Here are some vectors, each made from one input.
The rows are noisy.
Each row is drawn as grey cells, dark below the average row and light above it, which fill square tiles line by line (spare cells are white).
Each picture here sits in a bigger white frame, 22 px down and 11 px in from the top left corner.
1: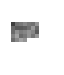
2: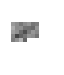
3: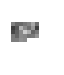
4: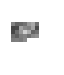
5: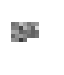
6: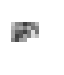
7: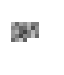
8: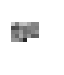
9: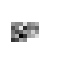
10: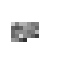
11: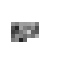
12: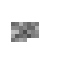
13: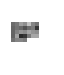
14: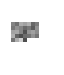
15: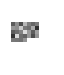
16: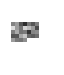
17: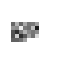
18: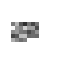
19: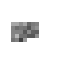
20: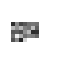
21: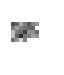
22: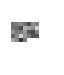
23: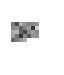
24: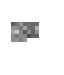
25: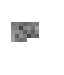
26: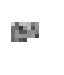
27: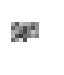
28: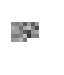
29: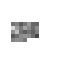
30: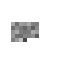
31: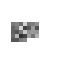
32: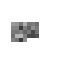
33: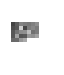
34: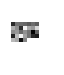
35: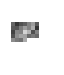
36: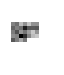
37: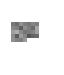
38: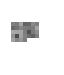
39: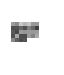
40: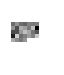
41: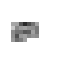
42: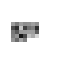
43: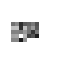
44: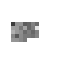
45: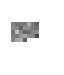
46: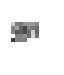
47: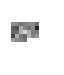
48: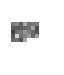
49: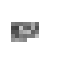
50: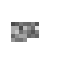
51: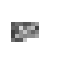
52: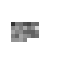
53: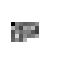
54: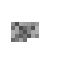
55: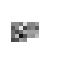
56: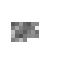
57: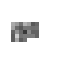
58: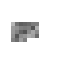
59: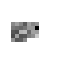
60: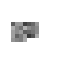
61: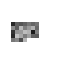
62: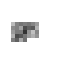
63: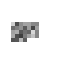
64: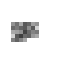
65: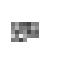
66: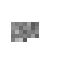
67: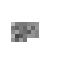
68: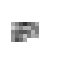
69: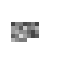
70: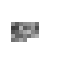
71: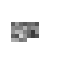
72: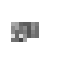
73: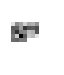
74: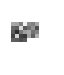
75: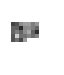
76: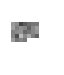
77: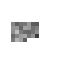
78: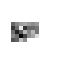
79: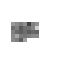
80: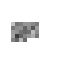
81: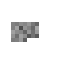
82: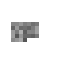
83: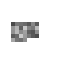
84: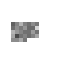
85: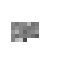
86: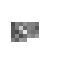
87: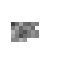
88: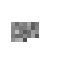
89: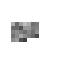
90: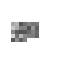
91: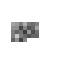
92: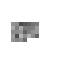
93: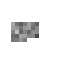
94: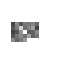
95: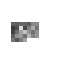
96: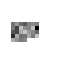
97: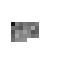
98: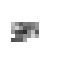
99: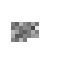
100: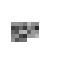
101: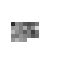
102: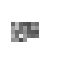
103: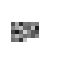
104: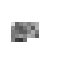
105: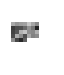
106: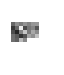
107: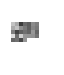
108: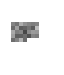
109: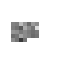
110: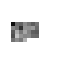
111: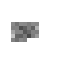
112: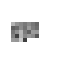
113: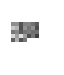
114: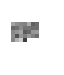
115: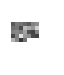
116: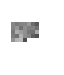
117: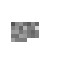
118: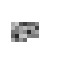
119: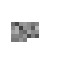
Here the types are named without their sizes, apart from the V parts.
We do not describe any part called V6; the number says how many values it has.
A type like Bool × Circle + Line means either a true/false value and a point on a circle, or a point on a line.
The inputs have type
(Label + Line) × V6.
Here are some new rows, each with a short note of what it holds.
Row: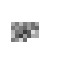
a point on a line and a value of V6
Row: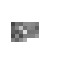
a label and a value of V6
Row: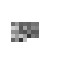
a point on a line and a value of V6
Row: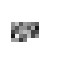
a label and a value of V6
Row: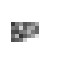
a label and a value of V6
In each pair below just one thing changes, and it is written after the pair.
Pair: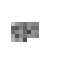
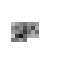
the place on the line
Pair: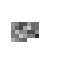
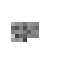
the place on the line
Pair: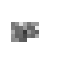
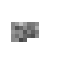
the place on the line
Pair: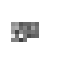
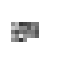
the place on the line
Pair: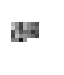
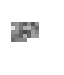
the value of V6
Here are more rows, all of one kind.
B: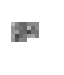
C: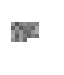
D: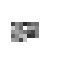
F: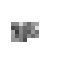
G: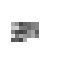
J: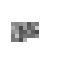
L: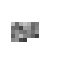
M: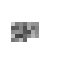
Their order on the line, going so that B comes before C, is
G, B, M, L, C, D, J, F.
